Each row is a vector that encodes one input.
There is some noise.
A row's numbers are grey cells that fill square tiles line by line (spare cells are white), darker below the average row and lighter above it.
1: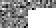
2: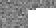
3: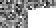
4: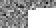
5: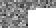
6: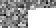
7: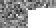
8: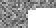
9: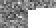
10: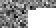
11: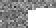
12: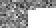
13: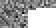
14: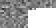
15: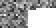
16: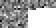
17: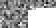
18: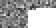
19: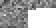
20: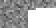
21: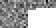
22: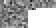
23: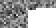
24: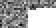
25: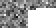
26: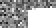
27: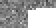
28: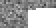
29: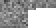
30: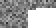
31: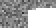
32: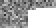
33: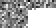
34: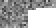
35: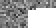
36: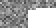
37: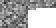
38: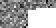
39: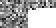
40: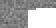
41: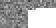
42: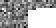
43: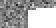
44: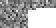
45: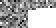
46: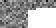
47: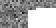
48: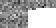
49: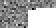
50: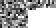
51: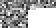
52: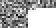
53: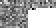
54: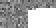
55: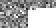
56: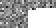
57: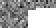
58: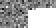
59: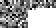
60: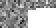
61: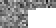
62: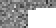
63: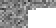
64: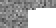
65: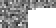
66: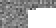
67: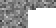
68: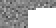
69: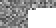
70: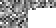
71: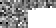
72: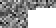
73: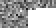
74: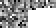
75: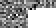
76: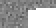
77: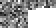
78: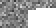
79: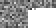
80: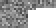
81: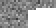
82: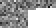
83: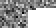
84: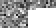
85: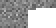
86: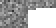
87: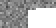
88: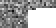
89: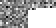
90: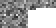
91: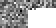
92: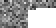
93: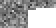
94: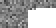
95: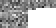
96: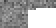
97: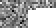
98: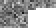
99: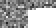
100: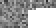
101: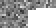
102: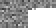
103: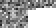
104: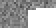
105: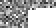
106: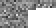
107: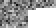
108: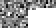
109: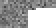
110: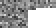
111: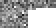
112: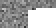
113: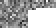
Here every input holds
a point on an 8-point line, together with either one of 8 labels, or a point on a 4-point line.
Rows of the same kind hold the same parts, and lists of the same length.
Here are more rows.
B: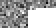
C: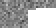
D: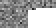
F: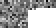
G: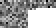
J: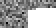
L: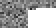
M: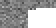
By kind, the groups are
B, D, F, L, M
C, G, J

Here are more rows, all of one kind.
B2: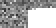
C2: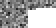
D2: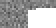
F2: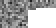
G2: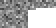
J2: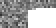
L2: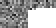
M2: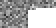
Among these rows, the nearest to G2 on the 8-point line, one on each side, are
C2 and M2.
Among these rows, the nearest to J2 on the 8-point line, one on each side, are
C2 and F2.
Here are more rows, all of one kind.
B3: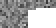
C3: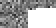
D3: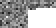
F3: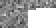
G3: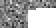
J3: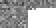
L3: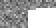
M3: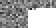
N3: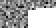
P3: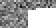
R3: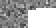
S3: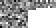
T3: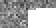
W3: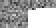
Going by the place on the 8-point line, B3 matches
C3, G3 and P3.
